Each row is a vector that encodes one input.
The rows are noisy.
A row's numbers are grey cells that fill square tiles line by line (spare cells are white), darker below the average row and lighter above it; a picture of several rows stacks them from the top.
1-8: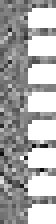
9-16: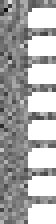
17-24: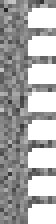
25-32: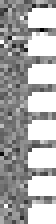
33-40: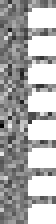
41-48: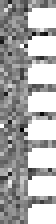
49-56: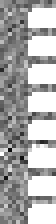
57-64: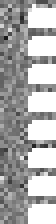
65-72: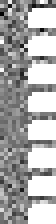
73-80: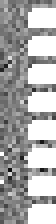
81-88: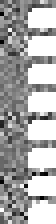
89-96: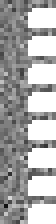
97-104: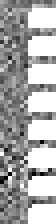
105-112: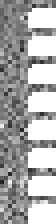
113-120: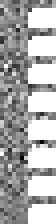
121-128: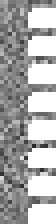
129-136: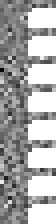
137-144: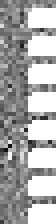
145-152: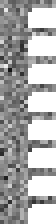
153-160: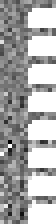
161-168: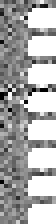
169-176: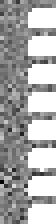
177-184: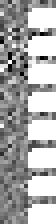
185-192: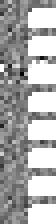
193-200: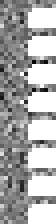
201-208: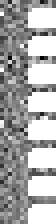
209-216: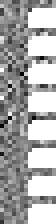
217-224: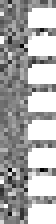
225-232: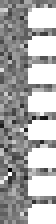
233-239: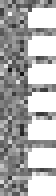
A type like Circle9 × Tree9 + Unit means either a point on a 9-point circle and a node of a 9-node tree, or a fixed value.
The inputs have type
Bool × Line4 × List2(Line5) + Line8.
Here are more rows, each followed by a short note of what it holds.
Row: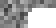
a point on a 4-point line and a true/false value, together with a list of one item
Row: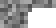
a point on a 4-point line and a true/false value, together with a list of one item
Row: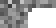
a point on a 4-point line and a true/false value, together with a list of one item
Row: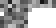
a point on an 8-point line
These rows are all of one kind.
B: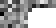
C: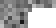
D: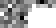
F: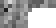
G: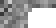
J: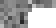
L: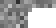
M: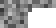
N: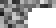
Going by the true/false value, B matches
F, G and L.
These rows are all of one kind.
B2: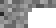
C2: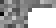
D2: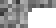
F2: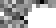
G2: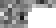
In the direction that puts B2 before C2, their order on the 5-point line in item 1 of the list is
F2, B2, D2, G2, C2.
